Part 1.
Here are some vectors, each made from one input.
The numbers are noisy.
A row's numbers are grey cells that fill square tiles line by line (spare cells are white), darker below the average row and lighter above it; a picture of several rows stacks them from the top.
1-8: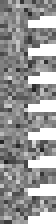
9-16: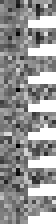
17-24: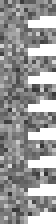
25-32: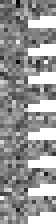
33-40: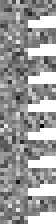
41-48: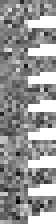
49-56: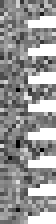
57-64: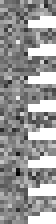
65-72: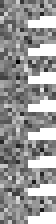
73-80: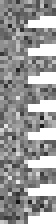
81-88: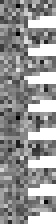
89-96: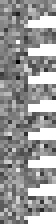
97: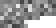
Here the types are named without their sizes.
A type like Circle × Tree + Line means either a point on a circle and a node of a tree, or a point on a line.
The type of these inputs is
(Bool × Bool × Bool + Line) × Line.
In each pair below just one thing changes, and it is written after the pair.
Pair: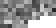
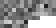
the place on the line
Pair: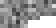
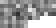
the place on the line
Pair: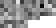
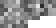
the place on the line
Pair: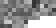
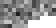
the place on the line
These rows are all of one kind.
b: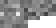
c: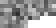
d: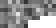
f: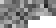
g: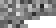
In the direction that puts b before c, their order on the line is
d, f, b, g, c.
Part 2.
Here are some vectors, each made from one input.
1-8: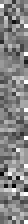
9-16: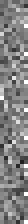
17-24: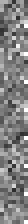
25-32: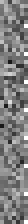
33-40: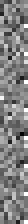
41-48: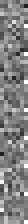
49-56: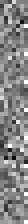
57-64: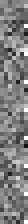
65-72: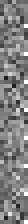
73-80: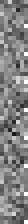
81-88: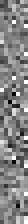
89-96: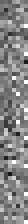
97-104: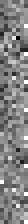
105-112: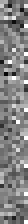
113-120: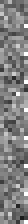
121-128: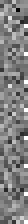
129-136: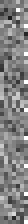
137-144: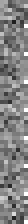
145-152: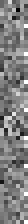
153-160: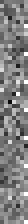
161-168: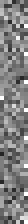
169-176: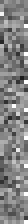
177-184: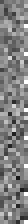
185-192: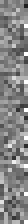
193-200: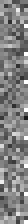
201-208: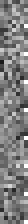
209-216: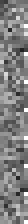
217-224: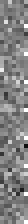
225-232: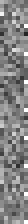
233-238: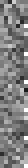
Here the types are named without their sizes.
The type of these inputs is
Bool × Circle × (Tree + Unit).
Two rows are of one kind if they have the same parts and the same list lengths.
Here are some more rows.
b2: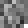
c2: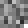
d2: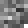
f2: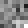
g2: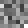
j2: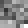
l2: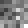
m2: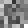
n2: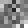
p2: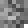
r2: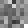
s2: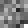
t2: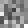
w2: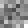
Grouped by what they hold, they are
b2, c2, d2, p2, s2
f2, g2, j2, l2, m2, n2, r2, t2, w2

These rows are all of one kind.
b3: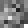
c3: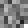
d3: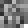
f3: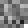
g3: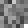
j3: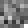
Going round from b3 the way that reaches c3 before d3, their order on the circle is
b3, g3, c3, f3, j3, d3.
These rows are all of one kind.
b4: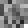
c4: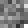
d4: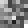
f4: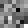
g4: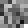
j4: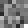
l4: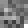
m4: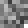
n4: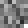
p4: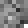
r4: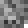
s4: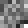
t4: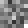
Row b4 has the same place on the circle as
f4 and g4.
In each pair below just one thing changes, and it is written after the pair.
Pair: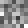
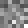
the place on the circle
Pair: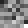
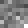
the true/false value
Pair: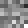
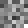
the place on the circle
